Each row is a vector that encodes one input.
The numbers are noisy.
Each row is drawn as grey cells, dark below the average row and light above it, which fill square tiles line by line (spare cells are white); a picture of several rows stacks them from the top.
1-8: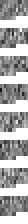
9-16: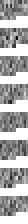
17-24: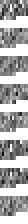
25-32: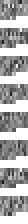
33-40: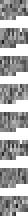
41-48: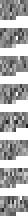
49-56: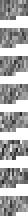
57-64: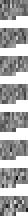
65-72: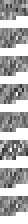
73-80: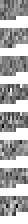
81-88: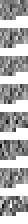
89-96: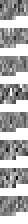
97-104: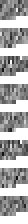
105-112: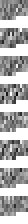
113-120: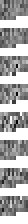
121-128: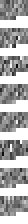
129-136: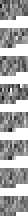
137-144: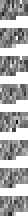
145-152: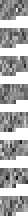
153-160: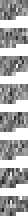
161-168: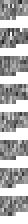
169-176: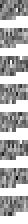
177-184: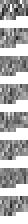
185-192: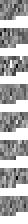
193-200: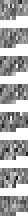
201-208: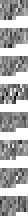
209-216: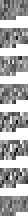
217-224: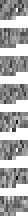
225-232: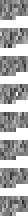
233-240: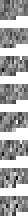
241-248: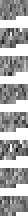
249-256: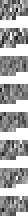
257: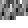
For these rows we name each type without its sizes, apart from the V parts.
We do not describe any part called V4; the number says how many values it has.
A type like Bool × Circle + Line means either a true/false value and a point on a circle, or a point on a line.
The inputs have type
(Bool × Bool × Bool + Line × List(V4)) × Line.
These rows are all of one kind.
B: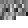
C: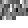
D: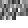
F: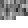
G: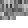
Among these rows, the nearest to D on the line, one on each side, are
B and C.
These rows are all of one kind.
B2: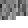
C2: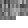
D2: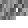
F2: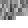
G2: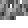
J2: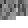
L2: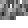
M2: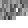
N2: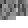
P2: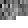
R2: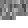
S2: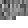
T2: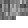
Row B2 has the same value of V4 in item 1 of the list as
D2, G2, L2 and T2.
